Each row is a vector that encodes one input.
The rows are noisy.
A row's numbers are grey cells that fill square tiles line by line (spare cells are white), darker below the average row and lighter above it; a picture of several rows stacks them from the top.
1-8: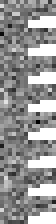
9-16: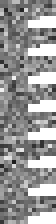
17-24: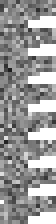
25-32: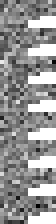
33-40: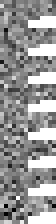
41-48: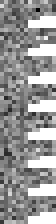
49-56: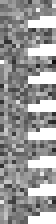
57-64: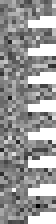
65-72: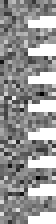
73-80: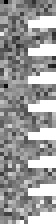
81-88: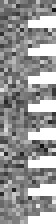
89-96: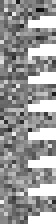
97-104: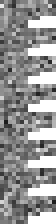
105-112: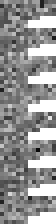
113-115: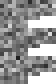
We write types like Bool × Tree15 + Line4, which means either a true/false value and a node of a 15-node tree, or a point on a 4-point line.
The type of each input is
(Circle6 + Line5) × Line7.
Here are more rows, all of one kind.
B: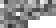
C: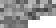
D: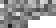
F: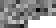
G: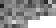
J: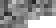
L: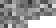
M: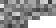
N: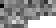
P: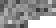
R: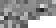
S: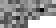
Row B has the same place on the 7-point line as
C, D, F and M.
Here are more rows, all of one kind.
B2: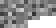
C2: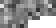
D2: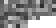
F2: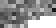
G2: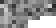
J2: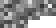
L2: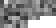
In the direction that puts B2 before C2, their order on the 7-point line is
L2, D2, F2, B2, G2, C2, J2.
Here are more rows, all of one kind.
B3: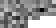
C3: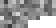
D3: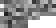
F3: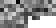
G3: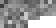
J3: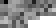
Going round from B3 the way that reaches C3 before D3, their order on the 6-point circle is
B3, F3, C3, D3, J3, G3.
